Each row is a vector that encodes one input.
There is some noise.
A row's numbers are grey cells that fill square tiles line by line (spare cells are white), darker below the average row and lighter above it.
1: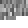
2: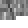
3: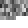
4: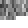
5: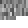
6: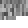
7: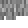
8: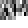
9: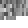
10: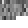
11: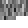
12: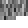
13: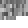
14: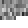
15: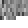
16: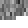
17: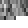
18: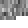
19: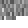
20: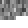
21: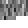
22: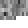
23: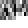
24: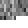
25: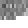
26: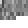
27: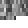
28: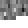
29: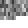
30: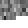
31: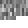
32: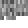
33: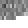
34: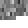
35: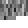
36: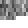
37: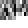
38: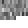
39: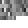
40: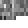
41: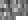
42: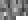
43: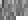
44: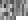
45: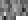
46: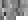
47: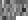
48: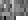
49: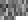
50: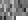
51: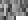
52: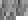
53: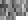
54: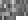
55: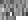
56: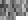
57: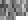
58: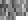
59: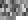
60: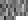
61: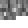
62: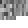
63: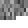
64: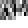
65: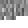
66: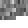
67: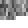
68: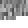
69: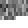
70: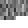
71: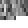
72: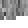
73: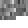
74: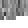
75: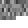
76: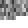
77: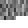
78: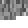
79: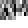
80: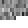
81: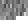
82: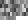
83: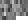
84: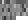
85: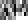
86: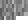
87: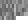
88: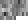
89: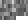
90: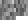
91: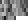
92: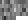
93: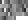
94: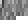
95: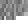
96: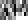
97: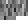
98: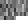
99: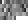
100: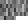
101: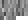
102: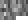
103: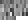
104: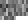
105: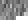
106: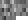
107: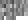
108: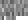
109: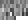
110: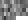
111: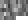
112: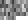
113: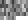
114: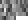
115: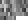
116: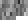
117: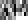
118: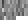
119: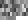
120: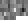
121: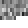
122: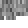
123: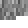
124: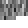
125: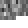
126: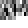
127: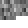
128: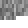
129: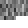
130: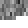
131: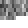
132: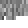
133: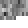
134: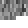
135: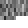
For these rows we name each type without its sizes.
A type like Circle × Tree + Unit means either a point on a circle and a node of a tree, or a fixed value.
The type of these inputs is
List(Line).
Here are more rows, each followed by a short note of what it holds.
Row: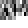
the empty list
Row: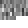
a list of three items
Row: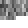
a list of one item
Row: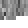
a list of two items
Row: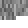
a list of three items
